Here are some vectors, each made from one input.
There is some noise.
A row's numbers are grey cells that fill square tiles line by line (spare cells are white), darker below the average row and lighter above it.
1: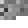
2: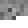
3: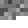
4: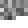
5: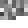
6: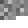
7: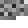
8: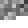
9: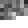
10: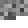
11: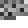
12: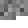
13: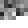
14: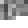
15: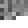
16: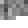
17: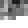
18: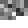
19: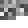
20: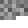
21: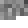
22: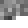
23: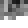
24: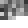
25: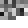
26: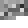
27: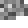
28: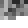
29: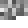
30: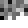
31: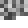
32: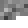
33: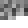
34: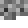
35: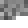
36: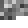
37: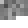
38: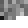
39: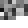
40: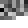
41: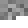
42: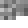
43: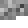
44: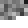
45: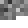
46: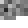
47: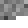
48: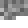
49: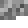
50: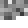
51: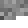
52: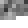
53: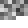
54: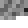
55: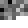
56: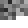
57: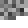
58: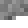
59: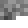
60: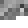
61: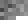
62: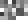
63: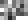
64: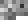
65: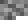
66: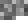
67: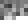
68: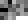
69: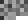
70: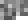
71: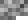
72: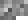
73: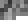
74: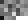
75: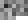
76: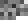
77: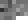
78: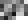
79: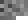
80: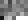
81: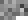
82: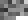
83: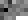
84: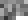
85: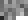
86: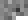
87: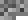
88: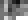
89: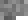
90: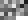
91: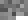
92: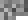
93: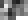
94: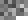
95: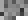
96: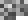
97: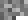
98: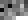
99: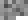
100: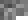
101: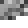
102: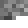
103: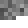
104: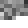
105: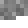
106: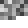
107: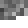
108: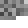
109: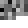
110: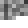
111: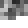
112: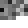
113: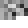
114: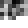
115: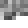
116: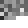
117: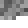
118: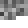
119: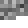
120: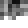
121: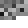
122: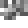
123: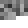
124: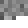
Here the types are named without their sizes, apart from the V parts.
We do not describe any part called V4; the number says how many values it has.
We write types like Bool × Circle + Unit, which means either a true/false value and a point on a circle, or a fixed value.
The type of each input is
List(Line × V4).
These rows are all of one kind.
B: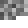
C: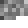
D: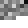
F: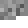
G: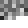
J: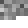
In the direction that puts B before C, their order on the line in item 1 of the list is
B, D, F, G, C, J.
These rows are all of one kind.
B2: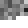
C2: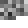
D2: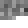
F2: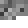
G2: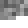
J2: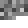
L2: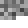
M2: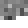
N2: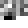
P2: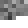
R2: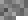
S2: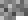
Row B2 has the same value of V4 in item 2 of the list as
C2 and P2.
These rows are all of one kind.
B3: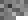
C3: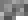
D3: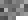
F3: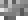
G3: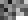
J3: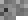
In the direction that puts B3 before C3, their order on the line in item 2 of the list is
B3, G3, J3, C3, F3, D3.
